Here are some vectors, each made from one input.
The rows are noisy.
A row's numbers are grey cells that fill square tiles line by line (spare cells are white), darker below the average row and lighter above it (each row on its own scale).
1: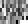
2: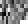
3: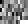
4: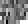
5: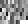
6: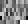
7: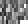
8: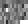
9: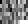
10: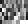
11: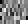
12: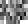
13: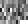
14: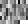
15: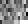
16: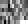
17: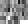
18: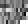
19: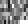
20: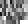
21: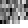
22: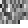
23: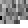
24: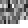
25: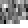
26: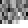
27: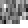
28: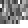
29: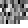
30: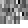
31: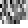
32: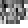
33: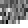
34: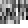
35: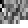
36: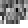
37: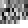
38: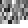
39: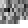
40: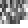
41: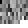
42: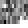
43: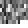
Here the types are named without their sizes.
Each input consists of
either a point on a line, or three true/false values.
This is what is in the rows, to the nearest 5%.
About 35% of them hold a point on a line. The rest hold three true/false values.
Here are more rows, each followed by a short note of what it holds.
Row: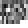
a point on a line
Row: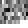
three true/false values
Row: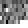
a point on a line
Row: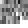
three true/false values
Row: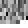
three true/false values
